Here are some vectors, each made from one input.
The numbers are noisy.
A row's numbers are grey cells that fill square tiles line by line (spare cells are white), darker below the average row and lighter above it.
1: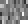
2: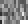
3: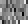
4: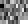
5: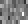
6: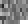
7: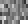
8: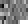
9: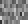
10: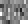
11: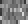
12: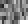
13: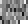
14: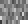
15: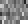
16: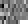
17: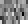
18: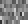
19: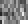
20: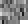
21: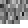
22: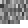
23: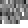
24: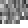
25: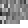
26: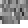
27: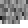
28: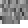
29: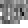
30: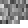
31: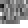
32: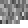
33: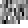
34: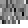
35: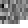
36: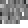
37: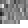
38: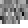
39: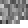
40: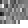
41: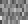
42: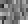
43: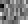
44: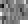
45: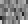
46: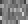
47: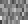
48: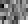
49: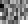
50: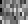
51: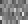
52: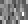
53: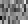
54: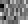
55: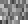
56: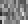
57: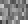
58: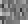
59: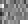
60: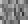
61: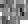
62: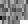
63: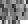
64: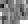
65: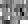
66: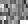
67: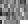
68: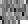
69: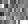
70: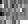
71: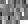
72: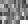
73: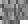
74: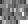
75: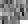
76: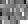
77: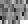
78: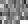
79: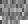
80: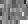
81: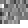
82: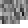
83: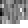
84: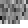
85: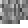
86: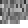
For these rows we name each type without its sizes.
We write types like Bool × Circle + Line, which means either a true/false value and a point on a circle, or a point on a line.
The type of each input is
Bool × Tree.
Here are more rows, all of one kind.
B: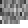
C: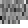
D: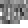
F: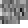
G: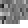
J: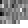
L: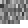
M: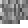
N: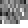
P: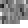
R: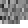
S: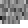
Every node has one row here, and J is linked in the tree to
C.
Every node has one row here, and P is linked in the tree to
B and G.
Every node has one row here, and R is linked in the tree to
F, M and S.
